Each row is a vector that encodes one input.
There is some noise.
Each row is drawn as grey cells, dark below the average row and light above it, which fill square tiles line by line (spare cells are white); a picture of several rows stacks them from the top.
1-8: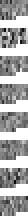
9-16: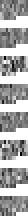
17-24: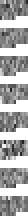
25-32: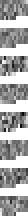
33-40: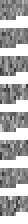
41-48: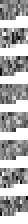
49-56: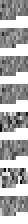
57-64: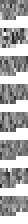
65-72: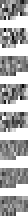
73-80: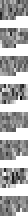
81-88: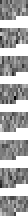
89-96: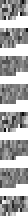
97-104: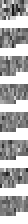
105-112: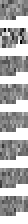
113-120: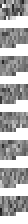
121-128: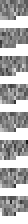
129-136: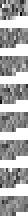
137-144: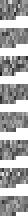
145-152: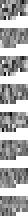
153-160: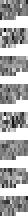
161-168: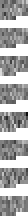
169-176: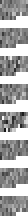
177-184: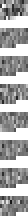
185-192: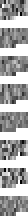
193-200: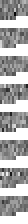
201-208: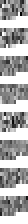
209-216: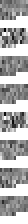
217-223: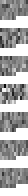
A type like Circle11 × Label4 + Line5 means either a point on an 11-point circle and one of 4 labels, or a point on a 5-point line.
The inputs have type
Bool × Line8 + Line4.
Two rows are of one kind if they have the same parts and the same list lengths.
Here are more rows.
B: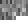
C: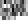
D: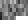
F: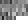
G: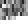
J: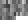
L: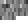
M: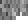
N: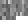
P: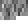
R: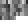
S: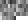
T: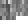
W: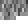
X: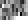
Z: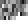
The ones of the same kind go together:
B, D, F, J, L, M, N, P, R, S, T, W
C, G, X, Z

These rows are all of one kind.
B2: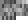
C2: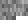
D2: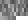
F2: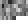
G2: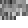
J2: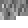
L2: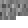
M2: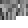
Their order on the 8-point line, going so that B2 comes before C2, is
J2, D2, F2, L2, B2, C2, G2, M2.
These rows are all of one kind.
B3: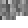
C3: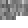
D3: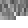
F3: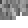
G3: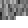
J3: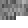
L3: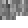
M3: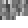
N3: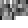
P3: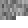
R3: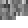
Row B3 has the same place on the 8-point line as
C3, L3, M3 and P3.
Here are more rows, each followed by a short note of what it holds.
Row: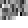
a point on a 4-point line
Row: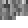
a point on an 8-point line and a true/false value
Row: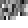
a point on a 4-point line
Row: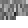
a point on an 8-point line and a true/false value
